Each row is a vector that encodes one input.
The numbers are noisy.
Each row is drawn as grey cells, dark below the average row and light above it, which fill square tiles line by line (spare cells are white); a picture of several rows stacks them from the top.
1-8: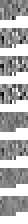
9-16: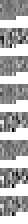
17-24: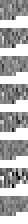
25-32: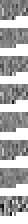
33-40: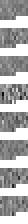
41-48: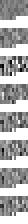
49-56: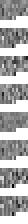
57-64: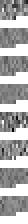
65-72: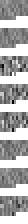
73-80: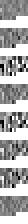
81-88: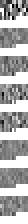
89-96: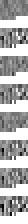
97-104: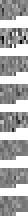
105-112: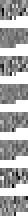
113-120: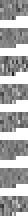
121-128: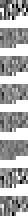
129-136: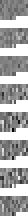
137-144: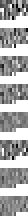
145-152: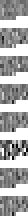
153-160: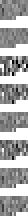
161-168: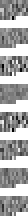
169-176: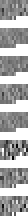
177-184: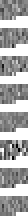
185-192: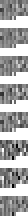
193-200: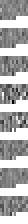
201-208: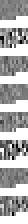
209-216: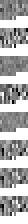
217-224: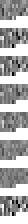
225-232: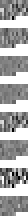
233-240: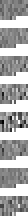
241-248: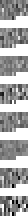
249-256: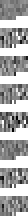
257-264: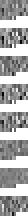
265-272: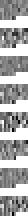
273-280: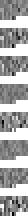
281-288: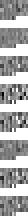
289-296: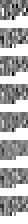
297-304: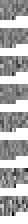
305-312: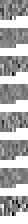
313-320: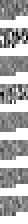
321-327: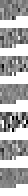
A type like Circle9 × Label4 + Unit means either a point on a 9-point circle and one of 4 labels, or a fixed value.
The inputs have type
Bool × Label7 + Unit.
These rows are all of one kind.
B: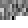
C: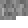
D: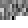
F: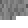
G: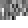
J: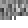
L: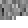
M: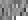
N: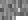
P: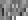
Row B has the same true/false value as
D, L, M and P.
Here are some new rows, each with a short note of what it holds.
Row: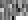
one of 7 labels and a true/false value
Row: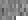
one of 7 labels and a true/false value
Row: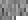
one of 7 labels and a true/false value
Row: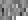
one of 7 labels and a true/false value
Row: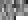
a fixed value
